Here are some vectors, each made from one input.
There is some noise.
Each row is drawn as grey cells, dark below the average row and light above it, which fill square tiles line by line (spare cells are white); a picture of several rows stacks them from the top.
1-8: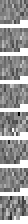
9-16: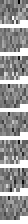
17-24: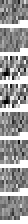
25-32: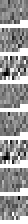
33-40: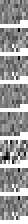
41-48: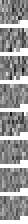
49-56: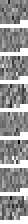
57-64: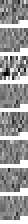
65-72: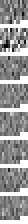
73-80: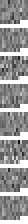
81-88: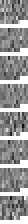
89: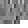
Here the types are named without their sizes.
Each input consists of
either a point on a circle, or a fixed value, or a node of a tree.
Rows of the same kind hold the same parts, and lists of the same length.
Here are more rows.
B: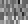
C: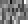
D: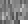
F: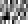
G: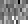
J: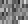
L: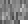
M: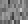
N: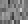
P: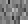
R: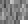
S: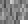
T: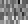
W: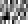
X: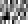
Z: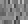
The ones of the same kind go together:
B, C, G, J, T
D, L, M, N, P, R, S, Z
F, W, X

